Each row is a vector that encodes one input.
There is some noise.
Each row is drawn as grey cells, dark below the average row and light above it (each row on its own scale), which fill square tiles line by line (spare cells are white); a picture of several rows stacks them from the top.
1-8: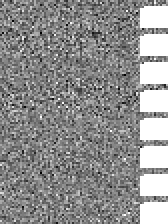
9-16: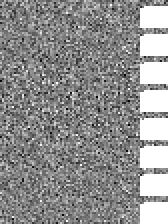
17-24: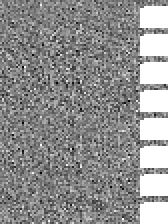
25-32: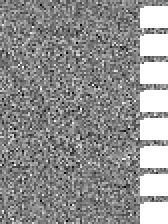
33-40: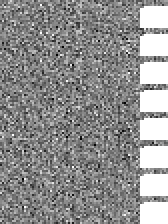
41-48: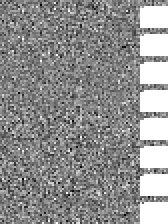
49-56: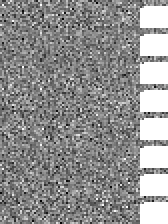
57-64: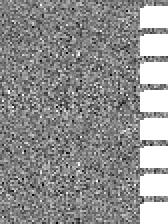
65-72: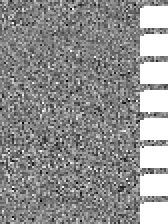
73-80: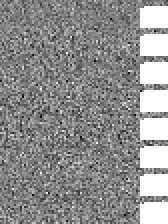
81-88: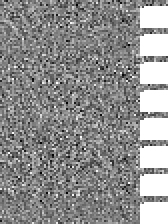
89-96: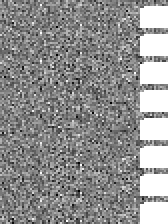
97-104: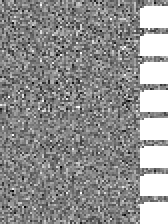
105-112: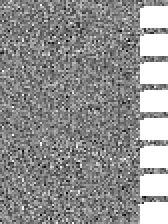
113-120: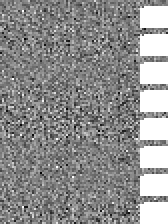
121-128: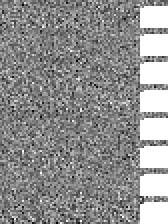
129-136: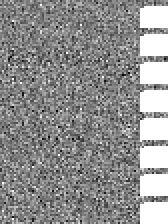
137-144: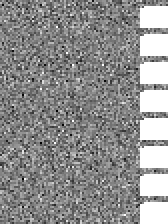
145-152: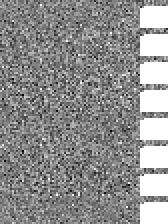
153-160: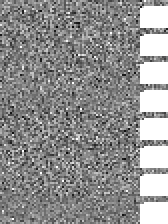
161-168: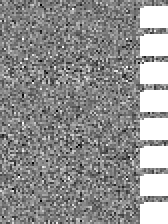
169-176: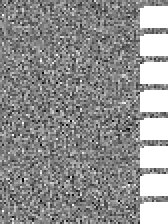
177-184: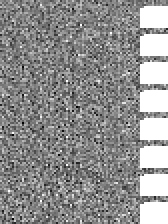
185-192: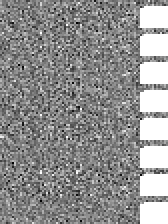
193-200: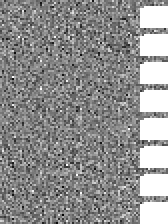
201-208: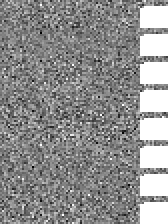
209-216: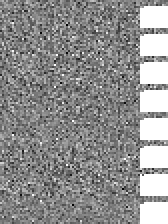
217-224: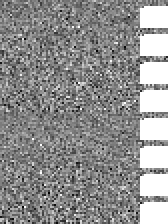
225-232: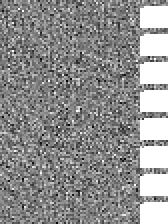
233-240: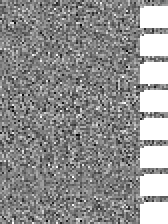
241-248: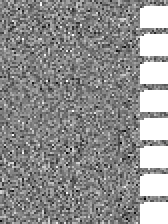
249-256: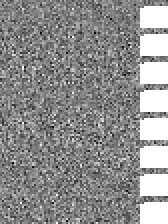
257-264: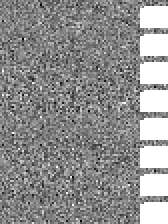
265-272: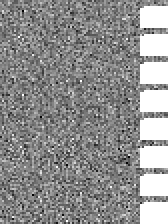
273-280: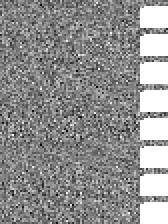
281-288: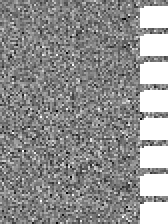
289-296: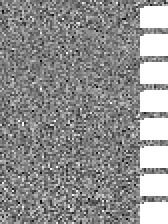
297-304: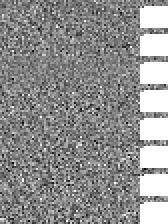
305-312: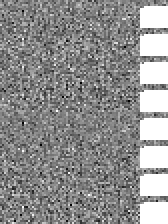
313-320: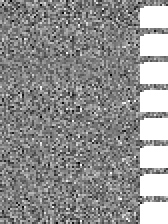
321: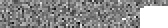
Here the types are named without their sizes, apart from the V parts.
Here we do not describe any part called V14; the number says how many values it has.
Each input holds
a list of items, each a label and a value of V14.
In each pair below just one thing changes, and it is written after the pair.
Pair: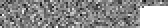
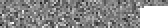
the label in item 1 of the list
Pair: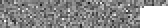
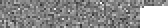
the label in item 1 of the list
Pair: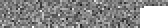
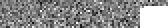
the value of V14 in item 2 of the list
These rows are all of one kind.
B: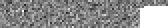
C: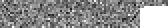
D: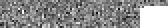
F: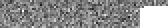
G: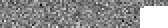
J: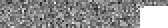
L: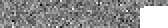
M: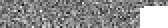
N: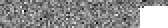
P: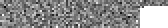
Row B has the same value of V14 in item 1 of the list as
C, F, J and N.
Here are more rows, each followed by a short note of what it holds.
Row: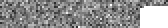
the empty list
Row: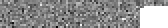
a list of one item
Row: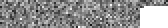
the empty list
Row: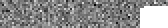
a list of two items
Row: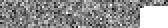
the empty list
